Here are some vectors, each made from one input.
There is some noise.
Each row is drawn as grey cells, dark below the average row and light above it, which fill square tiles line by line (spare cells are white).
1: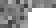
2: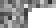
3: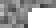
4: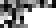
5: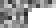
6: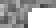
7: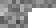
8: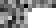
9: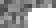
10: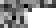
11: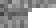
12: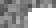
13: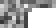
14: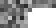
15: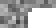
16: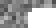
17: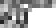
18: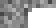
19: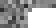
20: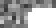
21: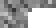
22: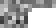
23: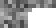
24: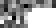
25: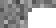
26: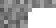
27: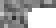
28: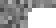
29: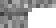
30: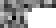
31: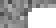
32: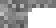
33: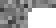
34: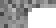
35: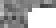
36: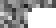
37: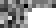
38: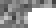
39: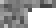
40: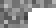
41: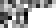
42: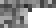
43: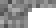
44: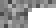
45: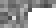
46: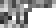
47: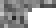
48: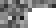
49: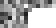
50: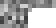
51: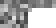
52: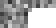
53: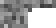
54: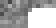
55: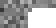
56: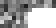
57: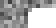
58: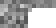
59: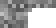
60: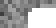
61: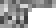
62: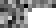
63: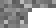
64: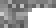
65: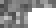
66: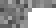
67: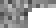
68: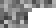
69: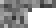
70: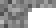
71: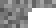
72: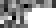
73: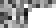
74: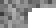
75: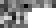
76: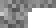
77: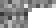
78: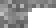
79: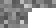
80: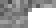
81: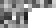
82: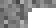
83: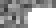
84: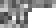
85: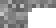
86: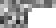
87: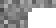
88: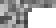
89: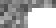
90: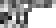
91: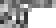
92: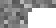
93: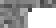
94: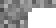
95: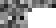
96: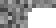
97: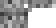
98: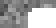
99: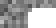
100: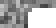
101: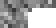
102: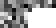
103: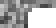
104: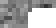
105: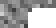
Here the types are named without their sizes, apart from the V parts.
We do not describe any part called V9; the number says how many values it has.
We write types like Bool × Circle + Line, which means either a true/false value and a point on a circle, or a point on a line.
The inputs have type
Circle + Line + V9.
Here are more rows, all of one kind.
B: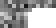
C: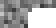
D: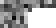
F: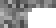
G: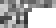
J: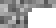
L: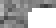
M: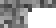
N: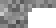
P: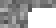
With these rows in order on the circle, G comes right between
C and J.
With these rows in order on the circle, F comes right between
B and P.
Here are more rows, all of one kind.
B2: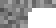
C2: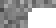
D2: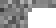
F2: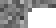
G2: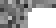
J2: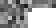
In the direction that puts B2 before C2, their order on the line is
B2, G2, C2, D2, J2, F2.
